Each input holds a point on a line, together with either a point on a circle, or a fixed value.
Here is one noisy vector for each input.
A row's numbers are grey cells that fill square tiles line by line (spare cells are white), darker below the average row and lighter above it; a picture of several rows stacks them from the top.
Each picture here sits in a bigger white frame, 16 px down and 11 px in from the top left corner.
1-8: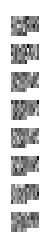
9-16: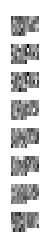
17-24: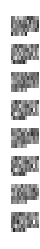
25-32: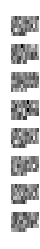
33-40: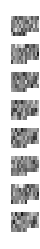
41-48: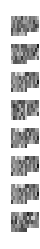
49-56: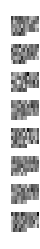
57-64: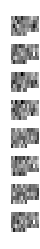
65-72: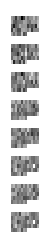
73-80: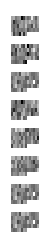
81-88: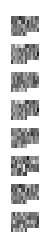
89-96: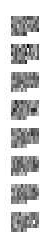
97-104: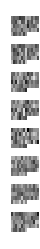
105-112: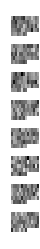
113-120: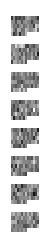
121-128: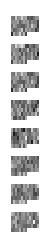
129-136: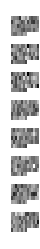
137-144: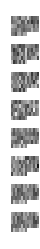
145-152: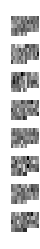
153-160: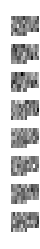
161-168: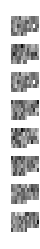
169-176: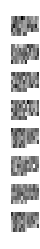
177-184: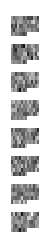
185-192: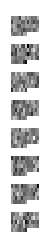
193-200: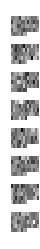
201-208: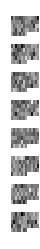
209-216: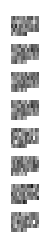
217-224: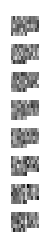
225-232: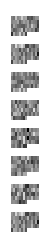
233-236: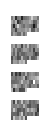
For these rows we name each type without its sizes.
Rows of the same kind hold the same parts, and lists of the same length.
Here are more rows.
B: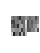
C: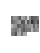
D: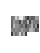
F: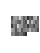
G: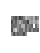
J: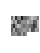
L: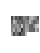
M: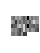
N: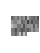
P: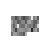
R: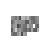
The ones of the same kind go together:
B, F, G, J, L, M, P
C, D, N, R

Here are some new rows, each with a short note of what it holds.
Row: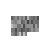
a point on a line
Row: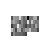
a point on a circle and a point on a line
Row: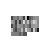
a point on a circle and a point on a line
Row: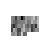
a point on a circle and a point on a line
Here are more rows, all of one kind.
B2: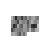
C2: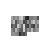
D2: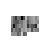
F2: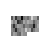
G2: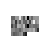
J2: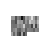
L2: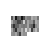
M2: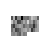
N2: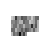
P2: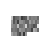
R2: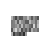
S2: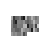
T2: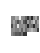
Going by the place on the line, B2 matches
D2, F2 and L2.
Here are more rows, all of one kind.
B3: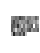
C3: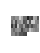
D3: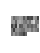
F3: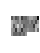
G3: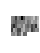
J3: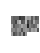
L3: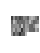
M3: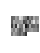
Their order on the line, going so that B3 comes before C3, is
F3, J3, L3, B3, G3, D3, C3, M3.
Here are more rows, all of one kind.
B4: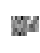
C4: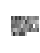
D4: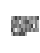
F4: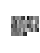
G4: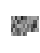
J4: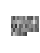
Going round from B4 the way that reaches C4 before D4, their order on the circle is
B4, C4, F4, J4, D4, G4.
